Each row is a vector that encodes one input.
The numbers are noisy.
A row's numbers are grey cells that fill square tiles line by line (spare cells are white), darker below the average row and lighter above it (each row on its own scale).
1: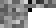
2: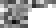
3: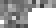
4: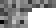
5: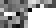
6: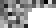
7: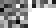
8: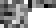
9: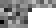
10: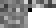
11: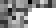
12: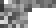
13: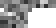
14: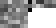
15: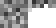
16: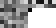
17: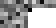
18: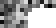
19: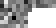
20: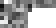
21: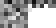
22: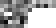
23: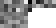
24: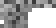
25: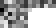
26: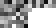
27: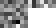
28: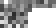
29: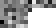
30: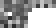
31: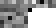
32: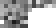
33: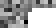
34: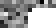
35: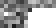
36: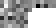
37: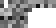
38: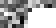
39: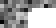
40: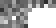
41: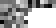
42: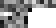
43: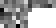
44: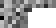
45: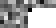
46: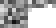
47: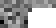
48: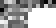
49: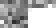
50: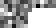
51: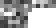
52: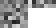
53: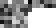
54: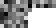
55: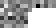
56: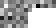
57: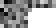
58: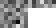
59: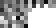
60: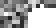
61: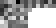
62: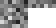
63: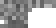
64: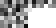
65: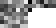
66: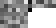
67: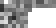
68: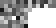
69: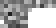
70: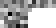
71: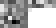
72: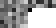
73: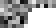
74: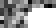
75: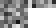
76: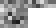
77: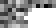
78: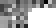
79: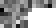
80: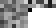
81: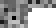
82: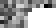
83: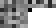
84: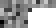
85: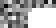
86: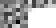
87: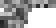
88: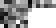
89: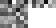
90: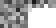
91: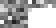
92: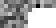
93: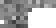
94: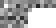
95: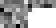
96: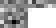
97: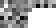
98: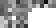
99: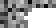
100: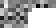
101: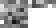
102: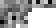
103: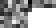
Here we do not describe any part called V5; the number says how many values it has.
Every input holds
a point on a 4-point line, together with either a point on a 7-point line, or a value of V5.
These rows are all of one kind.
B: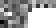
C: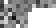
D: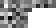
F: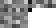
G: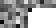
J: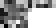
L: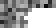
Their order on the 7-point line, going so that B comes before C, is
J, L, F, G, B, D, C.
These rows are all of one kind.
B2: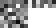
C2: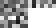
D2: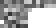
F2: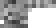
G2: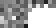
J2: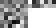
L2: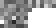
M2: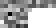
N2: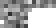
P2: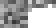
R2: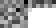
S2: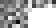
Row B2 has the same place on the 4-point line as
C2, F2, G2 and L2.
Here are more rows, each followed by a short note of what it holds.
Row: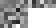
a point on a 4-point line and a value of V5
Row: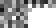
a point on a 4-point line and a value of V5
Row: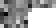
a point on a 4-point line and a point on a 7-point line
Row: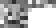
a point on a 4-point line and a value of V5
